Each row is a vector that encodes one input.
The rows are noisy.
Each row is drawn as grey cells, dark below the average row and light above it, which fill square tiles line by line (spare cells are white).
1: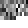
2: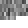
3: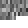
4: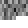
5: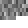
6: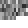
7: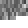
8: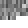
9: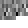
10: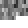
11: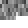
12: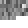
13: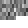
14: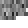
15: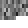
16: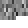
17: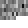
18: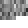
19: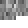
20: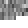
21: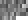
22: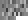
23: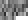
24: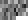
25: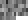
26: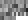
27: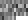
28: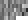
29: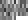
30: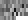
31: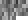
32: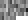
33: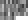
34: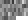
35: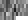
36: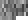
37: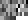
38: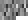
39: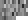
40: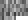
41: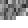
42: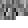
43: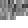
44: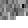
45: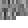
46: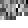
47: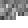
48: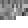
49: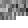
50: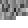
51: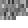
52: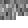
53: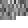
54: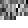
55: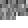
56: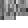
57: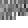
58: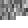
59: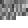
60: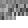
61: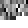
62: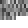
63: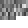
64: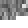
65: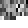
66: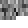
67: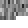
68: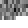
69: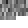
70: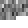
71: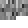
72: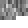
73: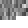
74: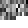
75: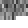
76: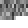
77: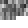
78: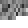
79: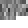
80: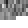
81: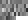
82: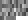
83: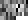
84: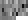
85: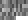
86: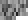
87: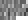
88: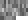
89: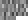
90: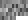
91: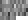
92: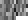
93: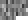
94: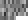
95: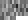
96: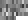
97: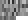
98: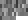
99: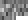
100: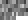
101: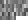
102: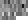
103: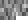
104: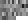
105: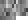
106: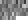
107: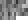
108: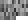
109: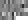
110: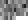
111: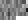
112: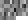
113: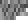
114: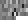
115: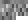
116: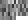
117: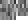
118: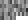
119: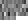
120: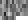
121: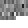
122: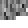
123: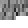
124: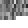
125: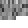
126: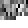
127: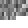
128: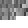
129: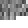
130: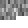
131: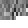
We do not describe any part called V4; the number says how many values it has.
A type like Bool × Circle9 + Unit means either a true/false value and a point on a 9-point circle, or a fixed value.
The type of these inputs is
List2(Label5 × V4).
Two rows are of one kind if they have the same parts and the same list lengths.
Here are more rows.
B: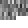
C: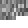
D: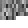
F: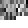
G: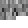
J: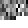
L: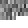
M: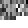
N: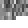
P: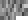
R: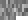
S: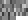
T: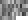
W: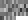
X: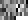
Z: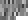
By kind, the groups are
B, C, L, P, R, S, T, W
D, G, N, Z
F, J, M, X

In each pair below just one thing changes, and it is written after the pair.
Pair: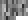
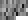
the value of V4 in item 2 of the list
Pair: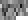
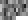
the value of V4 in item 1 of the list
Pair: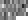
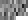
the value of V4 in item 2 of the list
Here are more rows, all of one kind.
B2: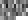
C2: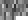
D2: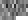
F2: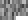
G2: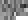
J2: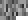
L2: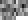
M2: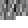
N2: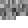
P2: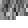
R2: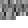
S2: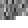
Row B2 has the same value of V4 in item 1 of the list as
M2 and S2.
